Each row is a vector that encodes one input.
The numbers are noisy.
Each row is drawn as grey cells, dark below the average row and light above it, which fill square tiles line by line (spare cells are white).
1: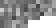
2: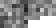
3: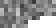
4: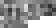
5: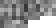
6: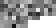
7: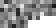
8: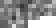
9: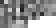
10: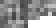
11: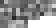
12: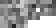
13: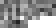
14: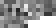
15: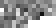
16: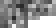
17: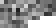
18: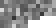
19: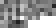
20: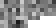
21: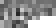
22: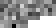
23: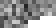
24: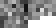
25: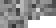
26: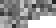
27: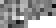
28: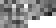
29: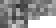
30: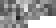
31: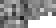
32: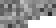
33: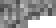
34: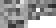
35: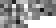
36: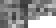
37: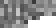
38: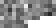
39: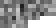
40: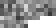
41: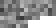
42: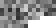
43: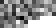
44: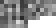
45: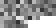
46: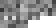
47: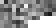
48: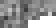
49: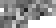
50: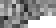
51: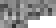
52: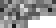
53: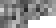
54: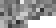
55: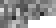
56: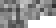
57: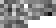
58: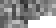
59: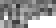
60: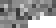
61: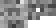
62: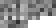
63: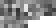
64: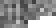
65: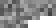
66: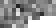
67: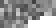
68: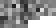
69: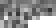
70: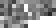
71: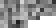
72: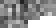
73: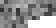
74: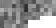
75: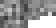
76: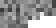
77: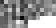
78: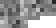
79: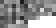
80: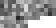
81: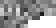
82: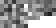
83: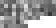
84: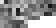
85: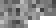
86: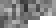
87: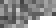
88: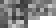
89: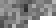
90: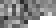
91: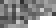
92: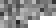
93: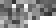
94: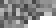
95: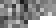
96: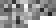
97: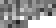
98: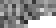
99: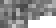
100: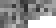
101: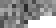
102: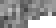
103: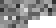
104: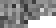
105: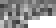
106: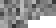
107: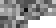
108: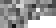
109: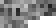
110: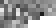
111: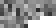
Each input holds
either a node of each of two 8-node trees, or a node of an 11-node tree.
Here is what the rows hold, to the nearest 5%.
About 55% of them hold a node of each of two 8-node trees. The rest hold a node of an 11-node tree.
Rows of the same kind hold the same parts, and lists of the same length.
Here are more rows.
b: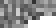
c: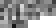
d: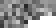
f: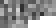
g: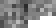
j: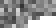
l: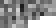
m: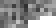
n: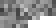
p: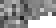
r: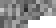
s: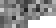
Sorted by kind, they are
b, d, f, g, j, l, m, p, r, s
c, n

